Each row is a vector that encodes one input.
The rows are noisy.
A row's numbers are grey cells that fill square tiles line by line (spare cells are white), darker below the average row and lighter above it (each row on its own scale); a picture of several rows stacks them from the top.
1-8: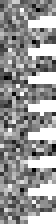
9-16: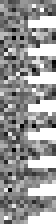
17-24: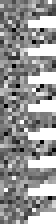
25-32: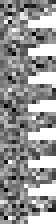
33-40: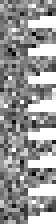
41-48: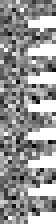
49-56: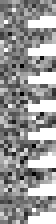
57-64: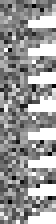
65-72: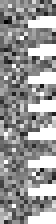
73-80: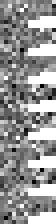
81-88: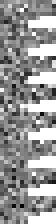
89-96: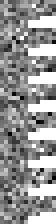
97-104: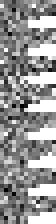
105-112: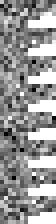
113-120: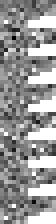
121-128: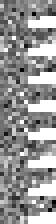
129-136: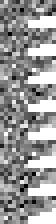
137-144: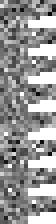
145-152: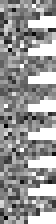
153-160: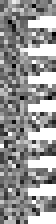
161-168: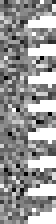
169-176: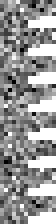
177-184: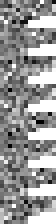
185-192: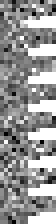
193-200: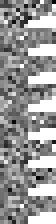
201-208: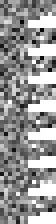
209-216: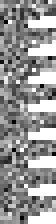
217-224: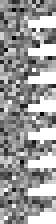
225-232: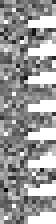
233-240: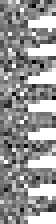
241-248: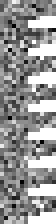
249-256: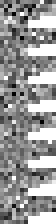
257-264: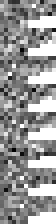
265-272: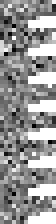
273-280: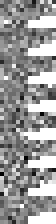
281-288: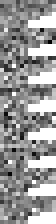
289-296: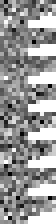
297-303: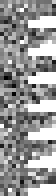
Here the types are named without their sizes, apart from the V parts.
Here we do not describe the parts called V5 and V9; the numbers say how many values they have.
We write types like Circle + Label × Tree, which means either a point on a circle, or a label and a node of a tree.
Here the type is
Bool × ((Tree + Unit) × V9 + V5).
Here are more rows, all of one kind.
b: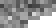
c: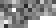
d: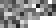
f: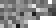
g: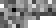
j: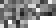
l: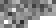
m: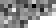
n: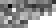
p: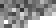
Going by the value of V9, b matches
m and n.
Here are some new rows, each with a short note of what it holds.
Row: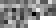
a node of a tree, a true/false value and a value of V9
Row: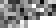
a true/false value and a value of V9
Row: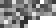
a true/false value and a value of V9
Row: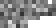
a node of a tree, a true/false value and a value of V9
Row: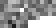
a true/false value and a value of V5
